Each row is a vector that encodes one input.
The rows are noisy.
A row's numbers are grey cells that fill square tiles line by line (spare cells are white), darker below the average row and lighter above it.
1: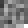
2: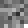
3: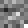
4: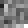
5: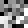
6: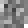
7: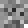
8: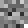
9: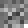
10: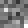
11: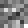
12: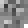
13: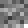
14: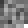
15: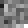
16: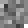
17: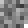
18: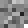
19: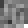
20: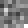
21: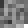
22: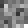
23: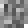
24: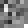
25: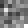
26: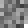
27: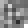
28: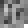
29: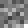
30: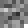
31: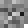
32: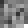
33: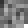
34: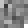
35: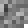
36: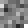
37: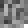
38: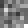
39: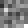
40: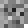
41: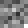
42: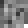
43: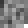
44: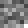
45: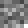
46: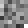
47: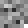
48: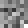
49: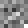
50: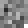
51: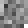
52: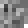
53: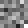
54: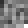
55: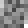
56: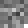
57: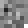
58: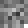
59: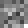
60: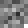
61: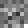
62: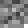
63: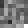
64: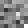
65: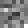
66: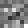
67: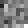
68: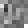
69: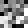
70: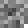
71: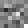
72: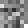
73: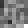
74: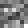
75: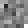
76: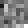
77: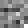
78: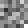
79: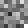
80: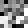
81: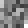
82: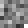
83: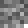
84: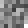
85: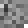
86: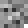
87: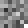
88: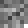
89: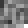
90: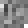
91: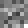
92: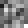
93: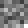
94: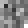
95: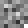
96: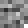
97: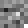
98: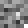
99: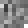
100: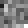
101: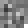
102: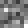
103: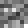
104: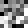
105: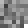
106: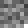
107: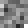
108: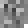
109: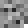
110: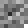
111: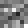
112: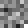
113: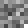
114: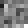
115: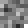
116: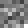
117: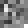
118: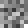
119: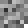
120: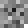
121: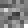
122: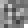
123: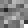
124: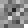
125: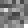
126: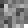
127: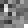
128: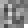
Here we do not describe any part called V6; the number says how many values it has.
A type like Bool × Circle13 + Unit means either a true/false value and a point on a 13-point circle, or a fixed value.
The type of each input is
List2(Bool × V6).
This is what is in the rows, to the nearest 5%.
All of them are lists of up to two items, each a true/false value and a value of V6: about 5% are empty, 45% hold one and 50% two.
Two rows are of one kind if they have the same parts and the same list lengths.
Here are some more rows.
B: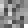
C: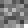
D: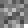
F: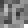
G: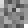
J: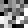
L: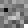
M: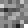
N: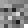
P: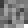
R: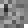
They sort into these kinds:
B, G, L, M, N, R
C, D, F, P
J

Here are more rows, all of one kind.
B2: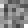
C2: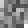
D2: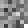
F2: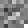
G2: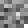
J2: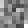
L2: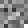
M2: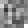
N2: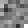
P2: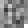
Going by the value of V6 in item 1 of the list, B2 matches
D2 and N2.
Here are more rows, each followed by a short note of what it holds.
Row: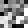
the empty list
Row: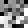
the empty list
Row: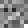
a list of two items
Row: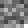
a list of one item
